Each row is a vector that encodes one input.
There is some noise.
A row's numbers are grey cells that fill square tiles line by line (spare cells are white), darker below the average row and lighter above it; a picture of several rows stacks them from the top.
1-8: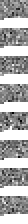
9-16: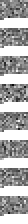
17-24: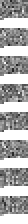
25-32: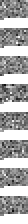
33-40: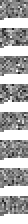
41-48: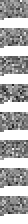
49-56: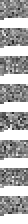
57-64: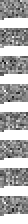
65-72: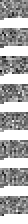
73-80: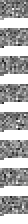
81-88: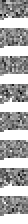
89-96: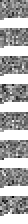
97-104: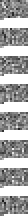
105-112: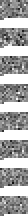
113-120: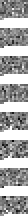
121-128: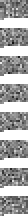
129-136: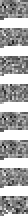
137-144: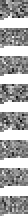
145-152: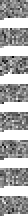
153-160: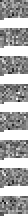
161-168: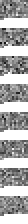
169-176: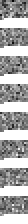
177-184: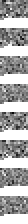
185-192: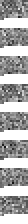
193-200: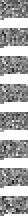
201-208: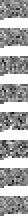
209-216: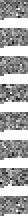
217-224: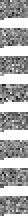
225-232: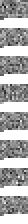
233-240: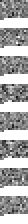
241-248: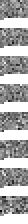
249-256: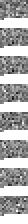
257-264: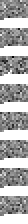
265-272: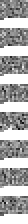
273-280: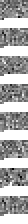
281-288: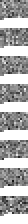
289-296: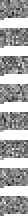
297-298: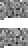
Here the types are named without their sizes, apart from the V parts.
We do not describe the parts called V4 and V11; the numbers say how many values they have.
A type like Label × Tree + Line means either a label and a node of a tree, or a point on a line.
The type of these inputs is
Bool × Bool × Bool × Bool + (Circle + Unit) × V11 + Line × V4.
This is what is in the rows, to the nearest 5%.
About 15% of them hold a point on a line and a value of V4. About 45% of them hold four true/false values. The rest hold a value of V11, together with either a point on a circle, or a fixed value.
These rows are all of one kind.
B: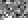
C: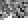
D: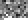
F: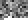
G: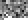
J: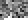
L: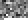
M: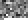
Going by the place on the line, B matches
D and G.
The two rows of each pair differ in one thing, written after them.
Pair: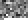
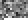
the value of V4
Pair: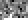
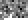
the value of V4
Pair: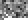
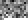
the value of V4
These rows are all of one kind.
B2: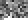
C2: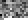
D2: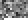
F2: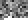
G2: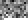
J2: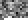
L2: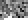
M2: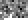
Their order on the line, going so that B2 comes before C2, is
M2, L2, B2, F2, J2, C2, D2, G2.
